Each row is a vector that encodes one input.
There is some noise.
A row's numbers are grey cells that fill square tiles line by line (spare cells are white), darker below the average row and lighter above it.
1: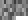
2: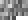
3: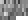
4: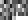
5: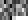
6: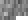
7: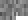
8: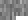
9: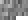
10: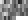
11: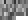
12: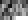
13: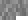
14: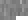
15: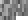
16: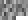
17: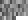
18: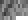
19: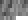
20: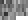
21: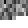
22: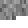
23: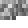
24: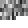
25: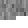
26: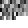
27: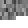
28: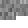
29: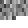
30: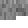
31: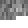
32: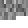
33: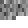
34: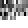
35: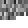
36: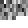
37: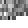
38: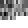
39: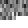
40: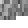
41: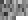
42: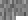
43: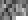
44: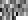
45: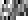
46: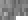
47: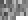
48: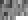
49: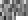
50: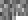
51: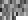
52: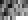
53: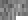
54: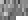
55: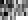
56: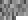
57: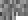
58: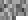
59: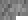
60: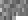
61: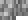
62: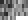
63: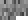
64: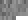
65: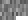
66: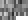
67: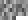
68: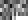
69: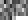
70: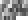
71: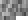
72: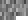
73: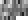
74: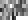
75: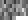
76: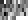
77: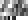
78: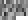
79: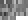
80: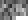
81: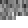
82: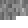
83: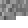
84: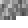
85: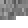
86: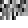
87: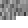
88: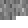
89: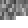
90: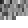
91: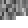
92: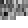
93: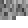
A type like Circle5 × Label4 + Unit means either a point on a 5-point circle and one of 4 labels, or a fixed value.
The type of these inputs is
Circle11 × Label5 + Unit.
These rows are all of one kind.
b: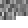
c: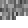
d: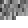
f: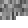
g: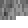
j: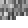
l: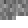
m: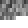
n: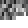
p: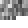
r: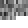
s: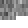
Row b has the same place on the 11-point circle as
c, f and m.
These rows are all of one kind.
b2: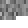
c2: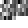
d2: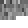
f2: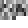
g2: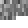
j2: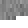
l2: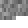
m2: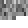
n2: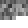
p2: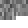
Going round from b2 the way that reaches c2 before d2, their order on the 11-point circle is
b2, m2, l2, c2, d2, p2, n2, j2, g2, f2.
